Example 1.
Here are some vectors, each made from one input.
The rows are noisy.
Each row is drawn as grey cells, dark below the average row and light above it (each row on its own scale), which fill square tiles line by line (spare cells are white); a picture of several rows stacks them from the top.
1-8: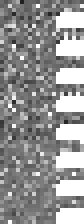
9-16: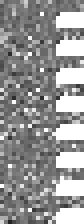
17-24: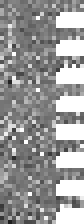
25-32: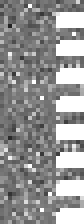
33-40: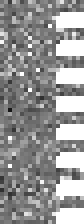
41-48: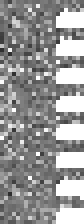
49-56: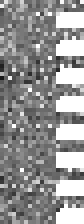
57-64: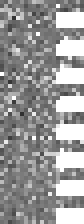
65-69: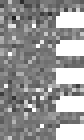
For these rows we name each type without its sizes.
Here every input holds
a point on a line.
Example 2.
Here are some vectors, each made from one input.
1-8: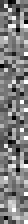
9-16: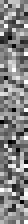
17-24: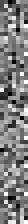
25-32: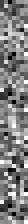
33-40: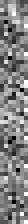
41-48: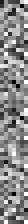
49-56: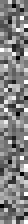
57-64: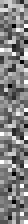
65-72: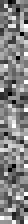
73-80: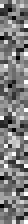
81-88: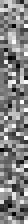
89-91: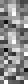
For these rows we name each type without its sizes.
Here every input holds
a point on a circle.
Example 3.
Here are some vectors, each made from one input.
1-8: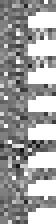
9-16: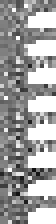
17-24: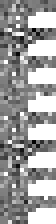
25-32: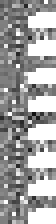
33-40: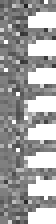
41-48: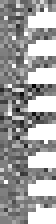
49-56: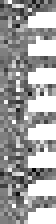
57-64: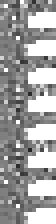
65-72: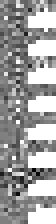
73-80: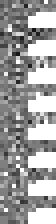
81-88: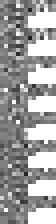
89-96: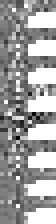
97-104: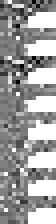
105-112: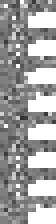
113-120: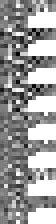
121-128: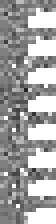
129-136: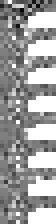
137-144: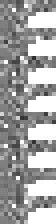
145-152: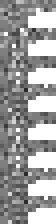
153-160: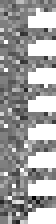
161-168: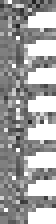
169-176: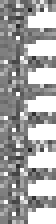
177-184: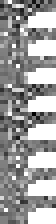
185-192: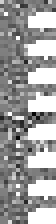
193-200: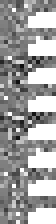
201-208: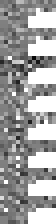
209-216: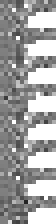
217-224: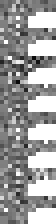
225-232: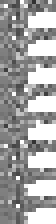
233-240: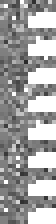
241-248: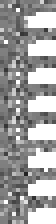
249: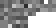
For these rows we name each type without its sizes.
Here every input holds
a label.
